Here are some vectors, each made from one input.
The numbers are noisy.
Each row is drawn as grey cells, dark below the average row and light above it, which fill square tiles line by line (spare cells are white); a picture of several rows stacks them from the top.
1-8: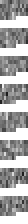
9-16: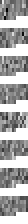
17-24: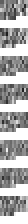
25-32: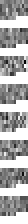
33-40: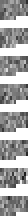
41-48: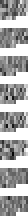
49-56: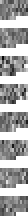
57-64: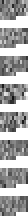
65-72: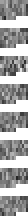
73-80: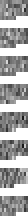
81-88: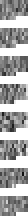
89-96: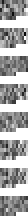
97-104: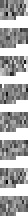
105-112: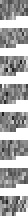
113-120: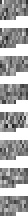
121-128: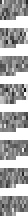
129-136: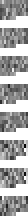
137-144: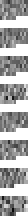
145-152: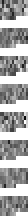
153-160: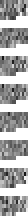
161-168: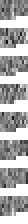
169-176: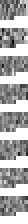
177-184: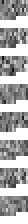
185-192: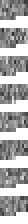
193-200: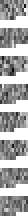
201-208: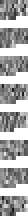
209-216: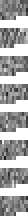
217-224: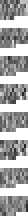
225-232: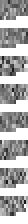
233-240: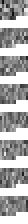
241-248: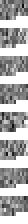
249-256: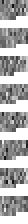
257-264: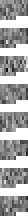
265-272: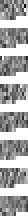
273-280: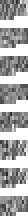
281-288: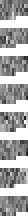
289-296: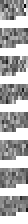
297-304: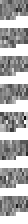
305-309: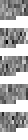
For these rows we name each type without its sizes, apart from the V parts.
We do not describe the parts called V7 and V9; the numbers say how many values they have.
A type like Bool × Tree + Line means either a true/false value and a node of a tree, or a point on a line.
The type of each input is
Label × Tree × V9 + V7.
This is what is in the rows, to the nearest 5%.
About 70% of them hold a label, a node of a tree and a value of V9. The rest hold a value of V7.
